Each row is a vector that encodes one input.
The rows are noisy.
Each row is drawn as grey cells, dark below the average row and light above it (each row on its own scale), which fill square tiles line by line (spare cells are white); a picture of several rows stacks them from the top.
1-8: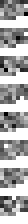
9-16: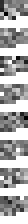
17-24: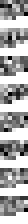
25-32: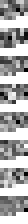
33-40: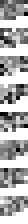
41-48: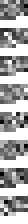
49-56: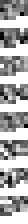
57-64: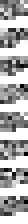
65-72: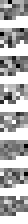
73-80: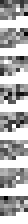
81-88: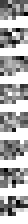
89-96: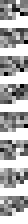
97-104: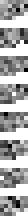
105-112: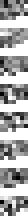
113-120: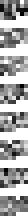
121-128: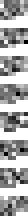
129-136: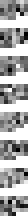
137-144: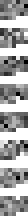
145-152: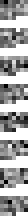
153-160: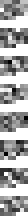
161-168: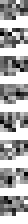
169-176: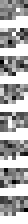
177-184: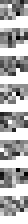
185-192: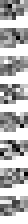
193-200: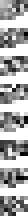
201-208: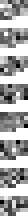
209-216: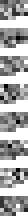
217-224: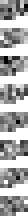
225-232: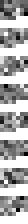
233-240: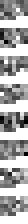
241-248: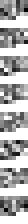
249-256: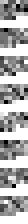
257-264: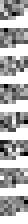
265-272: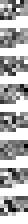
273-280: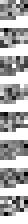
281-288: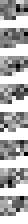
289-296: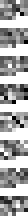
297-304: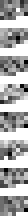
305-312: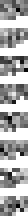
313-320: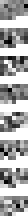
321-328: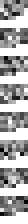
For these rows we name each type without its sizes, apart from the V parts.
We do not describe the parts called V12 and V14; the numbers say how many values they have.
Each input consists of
either a fixed value, or a label and a value of V14, or a true/false value and a value of V12.
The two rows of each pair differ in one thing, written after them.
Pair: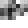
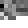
the label
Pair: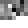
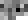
the label
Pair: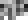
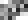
the value of V14
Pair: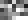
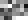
the value of V14
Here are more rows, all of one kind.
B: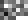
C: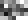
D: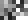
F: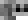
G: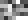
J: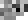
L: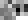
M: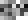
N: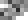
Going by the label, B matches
C and D.
